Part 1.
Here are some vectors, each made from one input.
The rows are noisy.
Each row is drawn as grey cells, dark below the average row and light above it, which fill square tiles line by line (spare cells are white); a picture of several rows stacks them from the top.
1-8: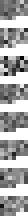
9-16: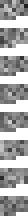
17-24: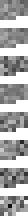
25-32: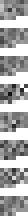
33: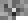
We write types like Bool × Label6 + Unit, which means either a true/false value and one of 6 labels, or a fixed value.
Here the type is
Line5.
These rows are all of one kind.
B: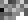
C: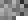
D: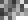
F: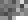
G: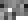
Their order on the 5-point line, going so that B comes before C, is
B, G, F, D, C.
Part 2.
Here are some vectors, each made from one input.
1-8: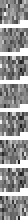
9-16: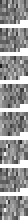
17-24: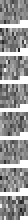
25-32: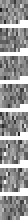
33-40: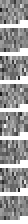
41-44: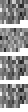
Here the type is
Tree7.
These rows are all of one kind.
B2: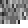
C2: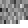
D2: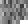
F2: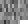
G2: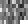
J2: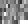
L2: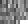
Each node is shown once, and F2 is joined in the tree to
C2, D2 and L2.
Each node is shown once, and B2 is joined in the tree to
L2.
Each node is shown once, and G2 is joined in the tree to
D2.
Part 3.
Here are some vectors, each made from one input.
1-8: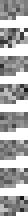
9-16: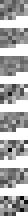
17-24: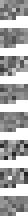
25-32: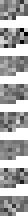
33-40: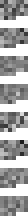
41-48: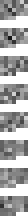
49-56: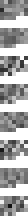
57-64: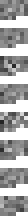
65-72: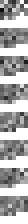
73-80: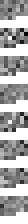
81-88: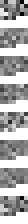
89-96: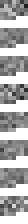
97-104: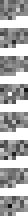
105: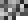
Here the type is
Line8.
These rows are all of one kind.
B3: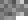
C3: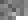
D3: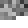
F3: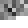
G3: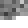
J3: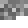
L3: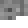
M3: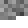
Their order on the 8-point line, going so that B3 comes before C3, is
J3, B3, F3, G3, L3, C3, M3, D3.
